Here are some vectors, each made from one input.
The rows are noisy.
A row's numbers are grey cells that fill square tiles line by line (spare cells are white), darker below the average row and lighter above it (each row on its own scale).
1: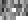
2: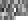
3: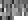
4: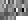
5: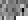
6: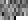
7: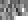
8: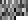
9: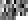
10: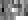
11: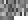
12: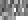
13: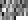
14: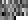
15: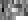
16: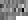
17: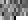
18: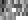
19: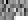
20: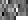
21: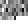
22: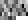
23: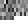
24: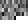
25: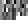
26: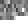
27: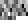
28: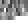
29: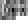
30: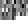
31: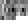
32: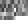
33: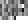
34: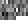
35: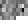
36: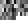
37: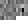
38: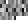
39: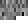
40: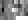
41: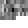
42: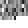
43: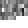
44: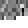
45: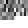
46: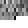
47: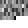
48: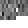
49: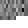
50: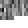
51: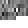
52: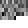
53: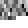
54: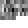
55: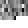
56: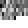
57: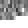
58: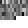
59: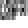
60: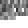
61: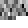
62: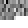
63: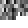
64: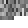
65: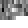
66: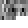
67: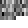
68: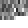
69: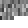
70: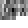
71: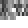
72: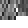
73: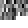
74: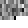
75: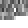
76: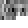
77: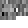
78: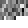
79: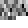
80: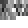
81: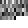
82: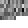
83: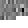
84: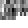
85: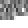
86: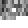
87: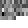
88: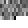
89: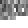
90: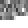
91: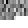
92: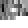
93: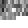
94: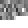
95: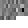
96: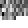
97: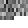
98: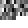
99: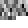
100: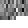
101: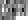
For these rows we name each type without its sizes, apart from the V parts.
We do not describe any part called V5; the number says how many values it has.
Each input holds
a list of items, each either a point on a line, or a true/false value and a value of V5.
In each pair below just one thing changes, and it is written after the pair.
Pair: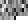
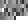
the true/false value in item 2 of the list
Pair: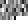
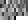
the true/false value in item 1 of the list
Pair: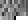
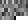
the true/false value in item 2 of the list
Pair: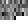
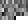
the value of V5 in item 1 of the list
